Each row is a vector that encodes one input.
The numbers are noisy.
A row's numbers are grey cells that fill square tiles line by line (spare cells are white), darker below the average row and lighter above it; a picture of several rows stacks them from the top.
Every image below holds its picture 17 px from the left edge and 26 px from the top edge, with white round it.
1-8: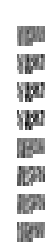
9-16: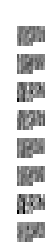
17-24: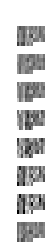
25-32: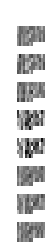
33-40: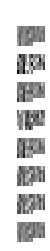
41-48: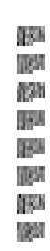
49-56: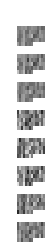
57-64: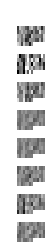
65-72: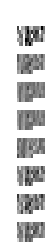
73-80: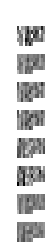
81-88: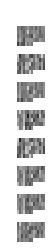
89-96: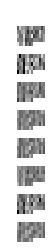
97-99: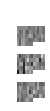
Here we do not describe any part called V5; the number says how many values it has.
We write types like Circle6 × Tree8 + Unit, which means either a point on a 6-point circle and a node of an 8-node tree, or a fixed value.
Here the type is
Bool × V5 + (Line3 × Line3 + Unit) × Line4.
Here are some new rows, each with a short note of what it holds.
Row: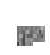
a point on a 4-point line
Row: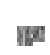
a true/false value and a value of V5
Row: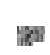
a point on a 4-point line
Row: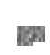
a true/false value and a value of V5
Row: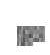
a point on a 4-point line
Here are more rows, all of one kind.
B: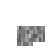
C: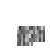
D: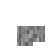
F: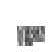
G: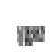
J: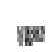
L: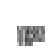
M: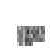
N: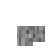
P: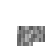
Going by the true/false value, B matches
D and P.
